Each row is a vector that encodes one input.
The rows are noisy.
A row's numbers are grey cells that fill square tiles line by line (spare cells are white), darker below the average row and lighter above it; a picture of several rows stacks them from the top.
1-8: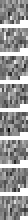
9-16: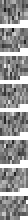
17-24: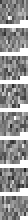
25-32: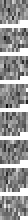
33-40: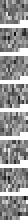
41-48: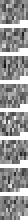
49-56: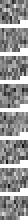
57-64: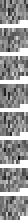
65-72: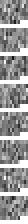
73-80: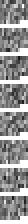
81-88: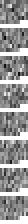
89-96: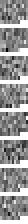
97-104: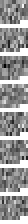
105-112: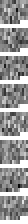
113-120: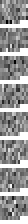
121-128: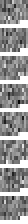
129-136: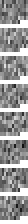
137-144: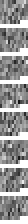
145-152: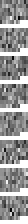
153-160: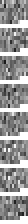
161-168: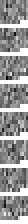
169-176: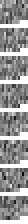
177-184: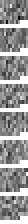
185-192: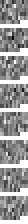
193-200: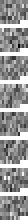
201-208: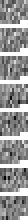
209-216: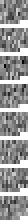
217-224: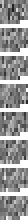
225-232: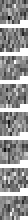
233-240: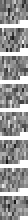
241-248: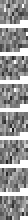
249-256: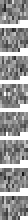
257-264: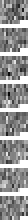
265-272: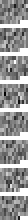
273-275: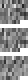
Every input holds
a node of each of three 13-node trees, together with either a point on a 9-point circle, or a fixed value.
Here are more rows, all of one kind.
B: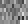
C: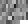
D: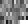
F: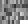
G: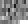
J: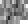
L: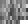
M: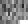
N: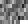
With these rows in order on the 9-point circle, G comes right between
J and M.
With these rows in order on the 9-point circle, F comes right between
C and N.
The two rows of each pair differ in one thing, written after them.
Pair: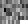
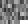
the place on the 9-point circle
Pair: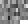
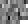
the place on the 9-point circle
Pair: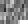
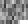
the node of one of the three trees
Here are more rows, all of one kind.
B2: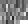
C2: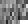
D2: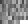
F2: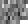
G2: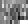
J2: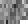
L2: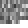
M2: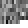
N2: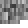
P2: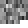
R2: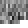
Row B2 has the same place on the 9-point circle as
D2 and R2.
